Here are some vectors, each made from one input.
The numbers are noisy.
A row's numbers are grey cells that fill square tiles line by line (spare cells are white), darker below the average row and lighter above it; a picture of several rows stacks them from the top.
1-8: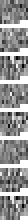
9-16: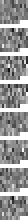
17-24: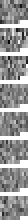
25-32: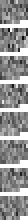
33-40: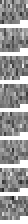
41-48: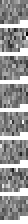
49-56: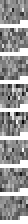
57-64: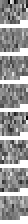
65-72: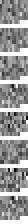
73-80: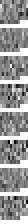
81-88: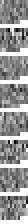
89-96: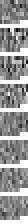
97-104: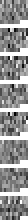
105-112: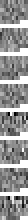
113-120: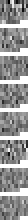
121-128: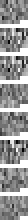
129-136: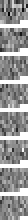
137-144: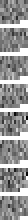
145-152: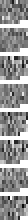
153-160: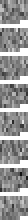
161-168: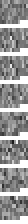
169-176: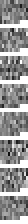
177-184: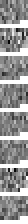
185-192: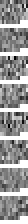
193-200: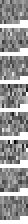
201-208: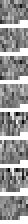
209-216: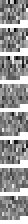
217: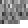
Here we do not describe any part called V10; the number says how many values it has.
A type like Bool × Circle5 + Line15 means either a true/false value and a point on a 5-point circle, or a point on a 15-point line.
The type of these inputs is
(Circle11 + V10) × Line5 + List2(Line6).
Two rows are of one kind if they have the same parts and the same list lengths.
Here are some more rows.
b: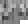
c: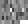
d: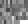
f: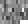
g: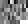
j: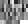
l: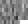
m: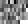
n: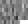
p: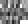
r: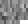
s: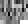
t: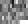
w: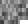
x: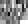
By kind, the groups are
b, c, d, f, l, n, r
g, m
j, s, x
p
t, w

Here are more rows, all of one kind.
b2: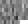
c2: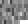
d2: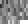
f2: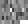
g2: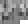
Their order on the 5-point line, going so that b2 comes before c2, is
g2, f2, b2, c2, d2.
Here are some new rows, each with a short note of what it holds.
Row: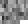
a point on a 5-point line and a value of V10
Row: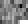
a point on an 11-point circle and a point on a 5-point line
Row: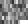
a point on an 11-point circle and a point on a 5-point line
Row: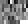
a list of two items
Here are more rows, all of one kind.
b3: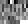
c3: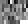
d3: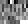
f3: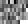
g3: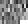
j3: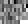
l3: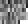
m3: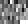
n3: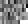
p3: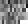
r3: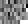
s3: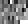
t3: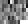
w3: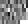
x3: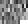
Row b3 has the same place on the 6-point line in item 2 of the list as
d3, g3, j3 and x3.
